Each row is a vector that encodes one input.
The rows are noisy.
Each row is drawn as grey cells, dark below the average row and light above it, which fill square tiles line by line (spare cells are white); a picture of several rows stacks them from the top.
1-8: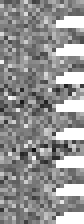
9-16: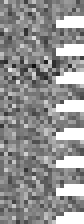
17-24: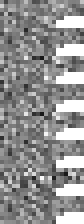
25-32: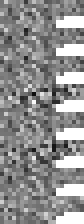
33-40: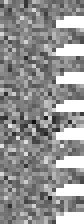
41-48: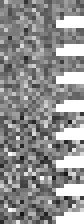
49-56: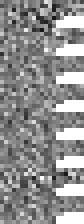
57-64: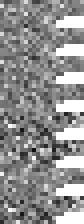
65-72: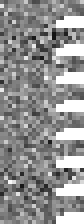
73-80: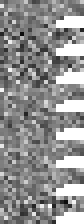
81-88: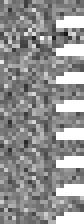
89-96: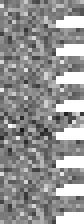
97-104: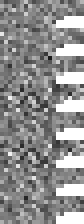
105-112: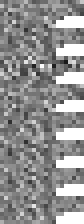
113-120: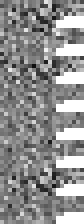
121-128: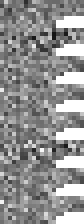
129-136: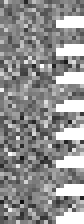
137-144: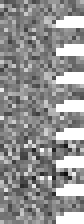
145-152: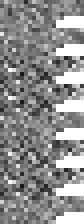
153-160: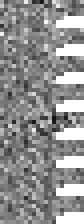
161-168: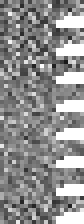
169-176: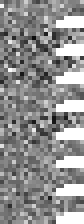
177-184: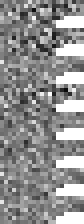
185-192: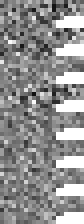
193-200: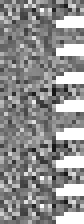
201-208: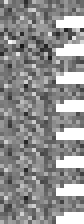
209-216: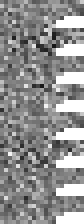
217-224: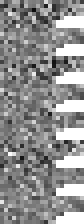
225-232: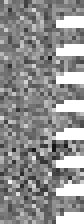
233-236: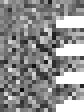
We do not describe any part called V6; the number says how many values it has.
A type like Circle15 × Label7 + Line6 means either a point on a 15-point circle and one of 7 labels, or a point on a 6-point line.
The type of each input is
Bool × List2(V6) + Line10.
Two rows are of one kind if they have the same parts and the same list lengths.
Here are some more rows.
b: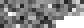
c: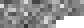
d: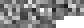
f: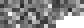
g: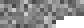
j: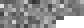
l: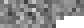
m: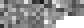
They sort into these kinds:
b, d, f
c, g, j
l
m

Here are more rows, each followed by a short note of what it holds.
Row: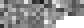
a true/false value, together with the empty list
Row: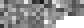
a true/false value, together with the empty list
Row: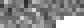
a true/false value, together with a list of two items
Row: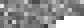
a true/false value, together with a list of one item
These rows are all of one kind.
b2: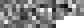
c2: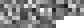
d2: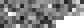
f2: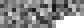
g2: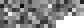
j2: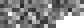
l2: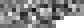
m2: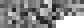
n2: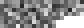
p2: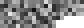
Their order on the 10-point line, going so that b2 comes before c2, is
b2, c2, l2, f2, m2, p2, n2, j2, g2, d2.
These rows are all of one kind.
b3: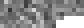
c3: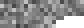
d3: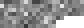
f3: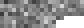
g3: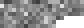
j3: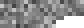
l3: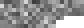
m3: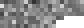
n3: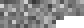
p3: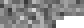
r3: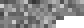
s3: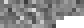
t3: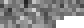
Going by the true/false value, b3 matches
p3, s3 and t3.
